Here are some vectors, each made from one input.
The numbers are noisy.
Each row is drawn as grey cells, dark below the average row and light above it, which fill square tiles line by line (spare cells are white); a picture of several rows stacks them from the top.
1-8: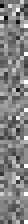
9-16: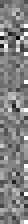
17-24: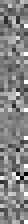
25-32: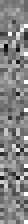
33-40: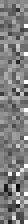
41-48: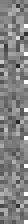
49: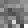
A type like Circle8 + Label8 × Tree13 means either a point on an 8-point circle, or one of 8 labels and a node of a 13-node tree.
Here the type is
List2(Line5).
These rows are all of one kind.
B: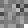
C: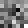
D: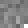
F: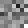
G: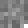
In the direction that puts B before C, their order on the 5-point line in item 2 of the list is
G, D, B, C, F.
